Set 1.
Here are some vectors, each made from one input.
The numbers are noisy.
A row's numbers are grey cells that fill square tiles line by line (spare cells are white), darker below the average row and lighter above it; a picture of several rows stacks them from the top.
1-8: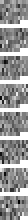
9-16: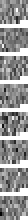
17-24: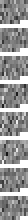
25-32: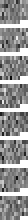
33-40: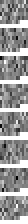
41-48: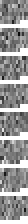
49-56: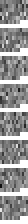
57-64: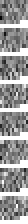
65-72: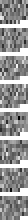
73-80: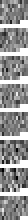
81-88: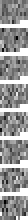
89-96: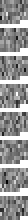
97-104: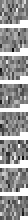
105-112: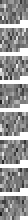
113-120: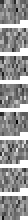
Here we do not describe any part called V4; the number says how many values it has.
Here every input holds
a point on a 9-point line, together with either a fixed value, or a true/false value and a value of V4.
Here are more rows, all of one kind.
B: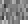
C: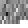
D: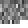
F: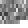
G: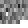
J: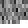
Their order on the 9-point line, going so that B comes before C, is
J, D, G, B, C, F.
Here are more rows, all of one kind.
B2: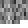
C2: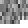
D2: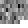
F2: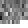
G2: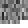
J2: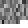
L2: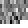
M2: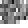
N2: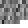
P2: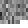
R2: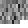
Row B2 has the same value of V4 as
D2, F2, P2 and R2.
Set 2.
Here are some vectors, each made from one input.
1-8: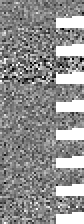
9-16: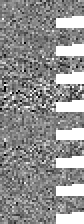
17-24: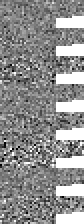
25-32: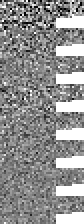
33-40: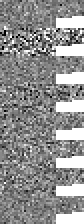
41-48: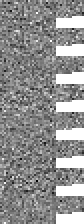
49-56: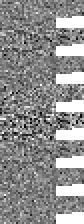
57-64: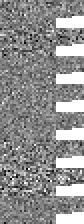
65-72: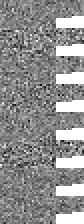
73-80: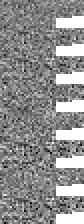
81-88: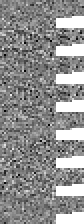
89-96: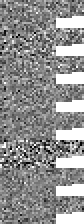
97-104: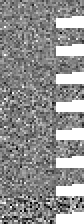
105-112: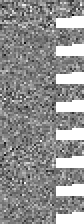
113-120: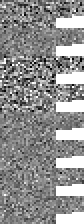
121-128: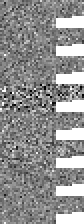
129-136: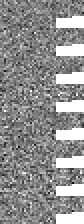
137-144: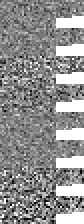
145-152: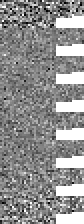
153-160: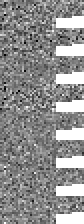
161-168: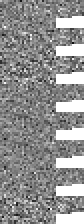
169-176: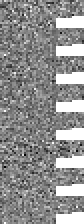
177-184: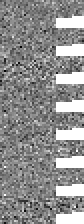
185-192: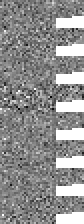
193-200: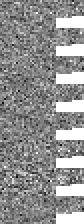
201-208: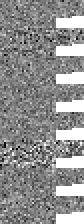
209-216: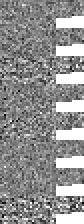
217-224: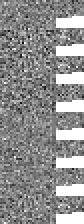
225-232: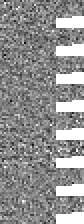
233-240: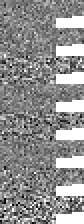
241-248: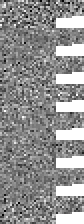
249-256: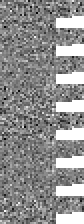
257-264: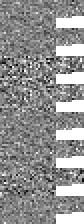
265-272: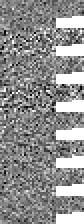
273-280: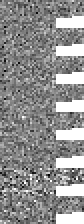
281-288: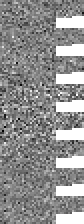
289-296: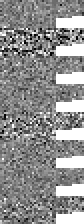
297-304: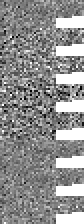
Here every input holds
either one of 6 labels, or one of 11 labels and a point on a 13-point line.
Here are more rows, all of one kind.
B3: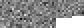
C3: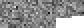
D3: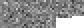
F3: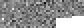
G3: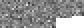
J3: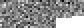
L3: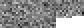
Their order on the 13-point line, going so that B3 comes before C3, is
L3, B3, C3, G3, D3, F3, J3.
